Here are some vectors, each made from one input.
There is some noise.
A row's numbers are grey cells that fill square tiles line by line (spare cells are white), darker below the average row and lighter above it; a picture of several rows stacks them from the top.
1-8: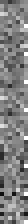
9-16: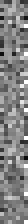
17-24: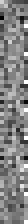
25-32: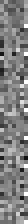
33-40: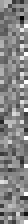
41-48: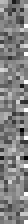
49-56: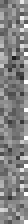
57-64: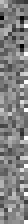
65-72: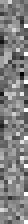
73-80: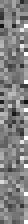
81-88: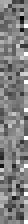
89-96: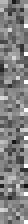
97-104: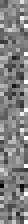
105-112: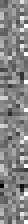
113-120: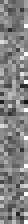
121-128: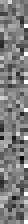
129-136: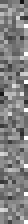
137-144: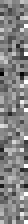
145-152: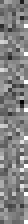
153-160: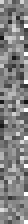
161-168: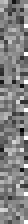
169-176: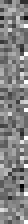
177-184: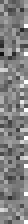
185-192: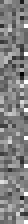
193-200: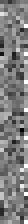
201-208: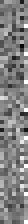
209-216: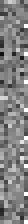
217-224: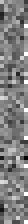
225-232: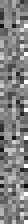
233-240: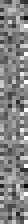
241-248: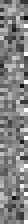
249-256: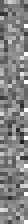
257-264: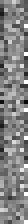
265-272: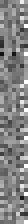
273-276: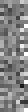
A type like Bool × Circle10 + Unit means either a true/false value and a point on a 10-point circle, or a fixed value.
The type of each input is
Bool × Line3 × Line3.
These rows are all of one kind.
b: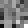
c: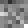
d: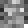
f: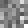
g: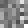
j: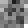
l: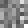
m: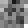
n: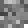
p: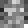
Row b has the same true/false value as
c, j and m.
